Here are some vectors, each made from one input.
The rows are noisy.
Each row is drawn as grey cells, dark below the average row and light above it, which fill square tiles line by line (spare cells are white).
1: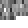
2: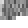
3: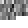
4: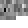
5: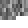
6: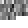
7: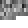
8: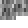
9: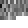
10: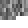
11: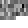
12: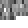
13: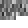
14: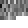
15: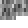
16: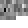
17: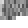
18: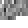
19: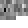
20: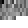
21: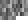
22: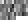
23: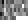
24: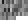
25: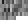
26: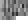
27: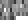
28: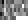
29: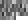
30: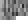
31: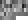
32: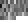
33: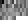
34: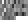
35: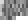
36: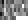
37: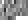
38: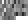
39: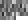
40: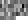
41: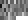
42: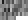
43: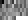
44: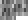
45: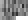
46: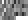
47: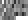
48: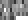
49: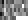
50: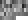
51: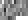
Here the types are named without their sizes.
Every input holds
a true/false value, together with either a fixed value, or a node of a tree.
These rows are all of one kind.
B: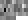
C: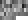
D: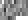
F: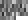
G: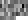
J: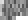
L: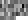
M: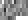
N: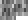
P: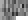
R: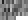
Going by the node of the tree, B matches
D and M.
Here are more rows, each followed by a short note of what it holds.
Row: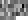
a node of a tree and a true/false value
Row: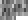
a node of a tree and a true/false value
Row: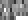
a true/false value
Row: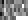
a true/false value
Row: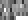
a true/false value
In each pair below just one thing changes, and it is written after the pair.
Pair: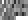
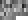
the node of the tree
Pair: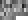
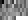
the true/false value
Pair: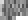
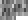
the true/false value
